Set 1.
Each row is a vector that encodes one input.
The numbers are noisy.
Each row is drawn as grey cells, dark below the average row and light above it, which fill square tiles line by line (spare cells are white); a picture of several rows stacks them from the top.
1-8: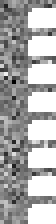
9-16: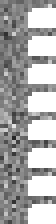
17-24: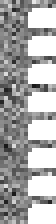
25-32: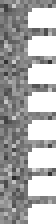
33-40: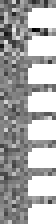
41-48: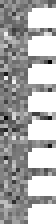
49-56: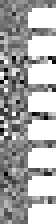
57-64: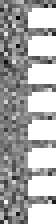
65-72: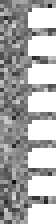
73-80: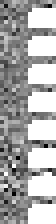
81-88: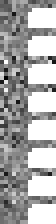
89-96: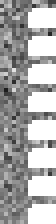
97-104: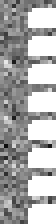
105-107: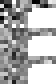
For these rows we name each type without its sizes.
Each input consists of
either a fixed value, or four true/false values.
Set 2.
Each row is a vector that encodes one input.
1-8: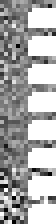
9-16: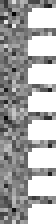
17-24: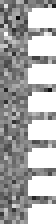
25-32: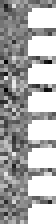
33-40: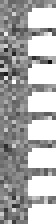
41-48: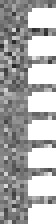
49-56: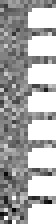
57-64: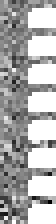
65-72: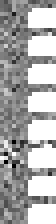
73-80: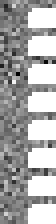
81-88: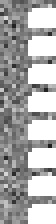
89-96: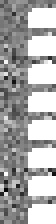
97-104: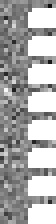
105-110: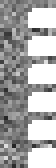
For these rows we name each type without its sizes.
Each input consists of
either a fixed value, or four true/false values.
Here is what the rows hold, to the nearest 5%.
About 5% of them hold a fixed value. The rest hold four true/false values.
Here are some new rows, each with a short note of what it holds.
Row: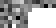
a fixed value
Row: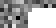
a fixed value
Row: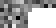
a fixed value
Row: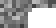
four true/false values
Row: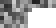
four true/false values
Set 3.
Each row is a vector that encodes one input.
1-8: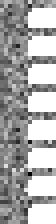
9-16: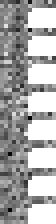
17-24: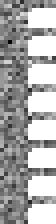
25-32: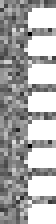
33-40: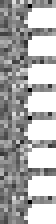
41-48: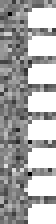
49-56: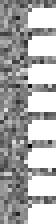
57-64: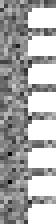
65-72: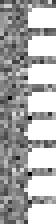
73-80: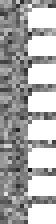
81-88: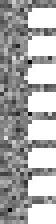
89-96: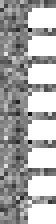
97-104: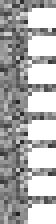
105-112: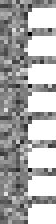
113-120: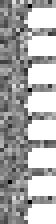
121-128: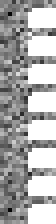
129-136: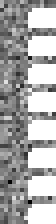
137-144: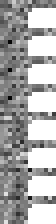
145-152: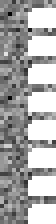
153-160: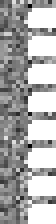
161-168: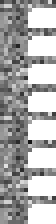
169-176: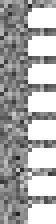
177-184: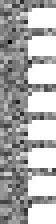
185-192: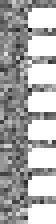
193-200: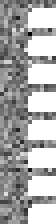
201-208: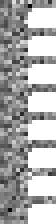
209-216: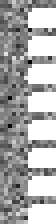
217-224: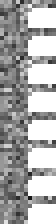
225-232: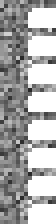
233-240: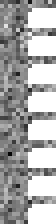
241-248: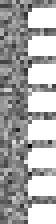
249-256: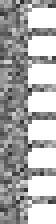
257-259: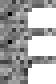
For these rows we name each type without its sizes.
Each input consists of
a point on a circle.
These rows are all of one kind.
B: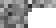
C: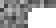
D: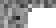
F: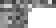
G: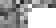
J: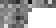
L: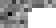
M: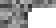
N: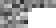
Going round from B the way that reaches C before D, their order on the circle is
B, M, C, D, J, F, G, N, L.
